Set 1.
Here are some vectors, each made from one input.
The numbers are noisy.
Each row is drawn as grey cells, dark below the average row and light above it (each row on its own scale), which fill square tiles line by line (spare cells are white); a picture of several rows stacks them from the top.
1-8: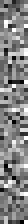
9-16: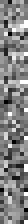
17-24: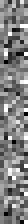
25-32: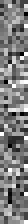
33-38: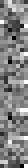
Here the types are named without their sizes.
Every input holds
a label.
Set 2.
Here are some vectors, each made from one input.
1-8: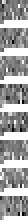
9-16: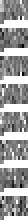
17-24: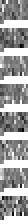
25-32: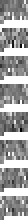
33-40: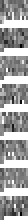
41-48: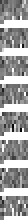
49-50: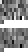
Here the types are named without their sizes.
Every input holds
a label.
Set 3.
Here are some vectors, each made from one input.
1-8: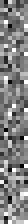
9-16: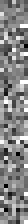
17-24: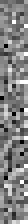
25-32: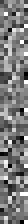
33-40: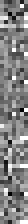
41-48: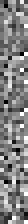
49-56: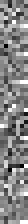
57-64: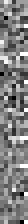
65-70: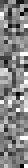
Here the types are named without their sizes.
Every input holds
a label.
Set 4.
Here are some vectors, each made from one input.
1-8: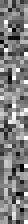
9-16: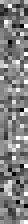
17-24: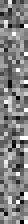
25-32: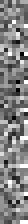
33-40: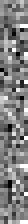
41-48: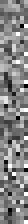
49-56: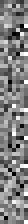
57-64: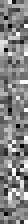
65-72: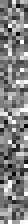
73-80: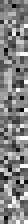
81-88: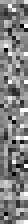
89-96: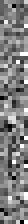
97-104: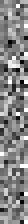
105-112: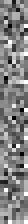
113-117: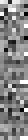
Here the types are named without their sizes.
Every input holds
a label.
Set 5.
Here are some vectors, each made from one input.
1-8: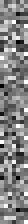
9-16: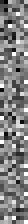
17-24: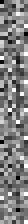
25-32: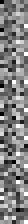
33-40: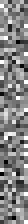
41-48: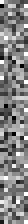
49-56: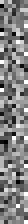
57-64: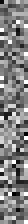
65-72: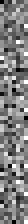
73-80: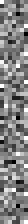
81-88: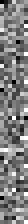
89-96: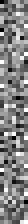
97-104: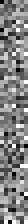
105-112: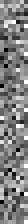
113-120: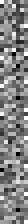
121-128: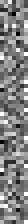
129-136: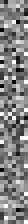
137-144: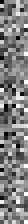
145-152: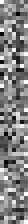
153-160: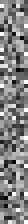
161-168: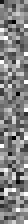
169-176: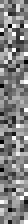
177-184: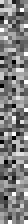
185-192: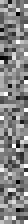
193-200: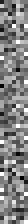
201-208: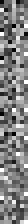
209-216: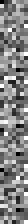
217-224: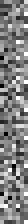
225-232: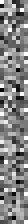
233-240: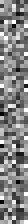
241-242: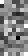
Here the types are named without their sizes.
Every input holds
a label.
